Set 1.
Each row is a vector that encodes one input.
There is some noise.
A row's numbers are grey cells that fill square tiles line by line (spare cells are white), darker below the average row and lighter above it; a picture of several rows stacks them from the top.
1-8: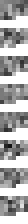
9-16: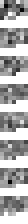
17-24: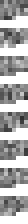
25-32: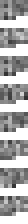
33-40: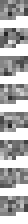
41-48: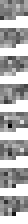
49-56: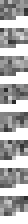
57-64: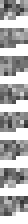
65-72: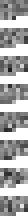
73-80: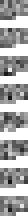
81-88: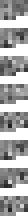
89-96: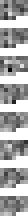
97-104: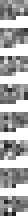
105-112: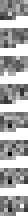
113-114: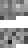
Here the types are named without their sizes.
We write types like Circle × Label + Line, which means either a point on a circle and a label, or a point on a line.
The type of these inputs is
Line.
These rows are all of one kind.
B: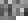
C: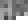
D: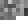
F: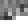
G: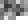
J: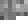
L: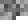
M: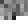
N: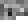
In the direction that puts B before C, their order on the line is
D, B, N, J, F, C, M, L, G.
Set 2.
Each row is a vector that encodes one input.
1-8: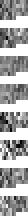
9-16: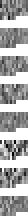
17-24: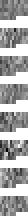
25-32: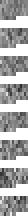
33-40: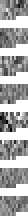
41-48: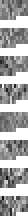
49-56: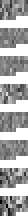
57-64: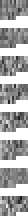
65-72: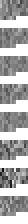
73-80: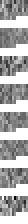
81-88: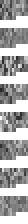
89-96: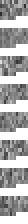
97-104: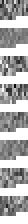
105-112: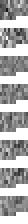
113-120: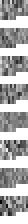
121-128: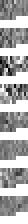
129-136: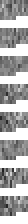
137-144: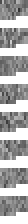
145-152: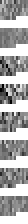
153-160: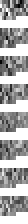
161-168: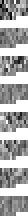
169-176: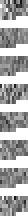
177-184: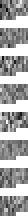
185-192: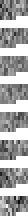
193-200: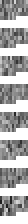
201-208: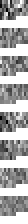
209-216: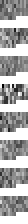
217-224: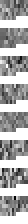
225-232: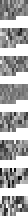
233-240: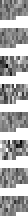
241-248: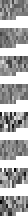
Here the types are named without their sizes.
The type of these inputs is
Tree.
